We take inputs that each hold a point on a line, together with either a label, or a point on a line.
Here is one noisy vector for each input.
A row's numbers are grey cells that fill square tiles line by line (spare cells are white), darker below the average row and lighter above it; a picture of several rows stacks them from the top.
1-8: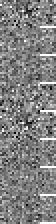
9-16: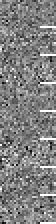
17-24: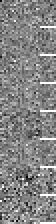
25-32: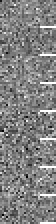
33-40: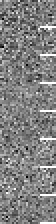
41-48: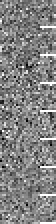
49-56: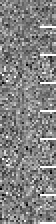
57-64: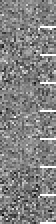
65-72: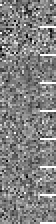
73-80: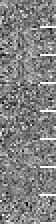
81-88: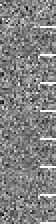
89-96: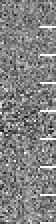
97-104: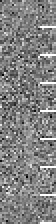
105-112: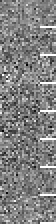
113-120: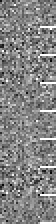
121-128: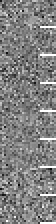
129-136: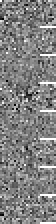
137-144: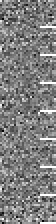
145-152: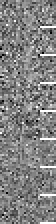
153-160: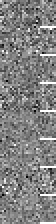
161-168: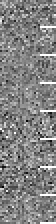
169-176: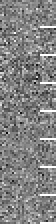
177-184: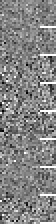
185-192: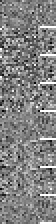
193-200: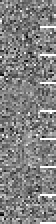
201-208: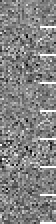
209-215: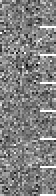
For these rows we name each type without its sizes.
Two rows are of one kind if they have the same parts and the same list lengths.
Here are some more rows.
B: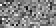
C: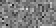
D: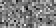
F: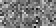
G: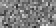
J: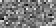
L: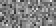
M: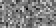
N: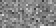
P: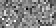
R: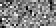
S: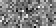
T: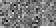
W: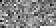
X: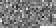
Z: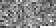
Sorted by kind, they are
B, D, F, J, L, M, P, R, S, T
C, G, N, W, X, Z

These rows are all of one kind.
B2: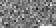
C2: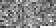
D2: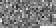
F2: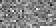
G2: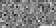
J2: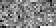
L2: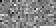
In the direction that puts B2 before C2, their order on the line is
D2, B2, G2, L2, F2, C2, J2.
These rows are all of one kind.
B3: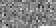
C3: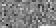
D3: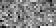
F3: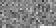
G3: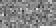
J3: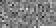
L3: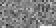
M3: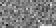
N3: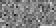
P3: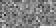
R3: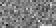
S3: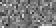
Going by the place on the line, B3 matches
F3, J3 and P3.
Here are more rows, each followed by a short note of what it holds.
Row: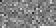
a label and a point on a line
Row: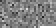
a label and a point on a line
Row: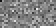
a label and a point on a line
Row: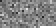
a label and a point on a line
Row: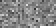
a label and a point on a line
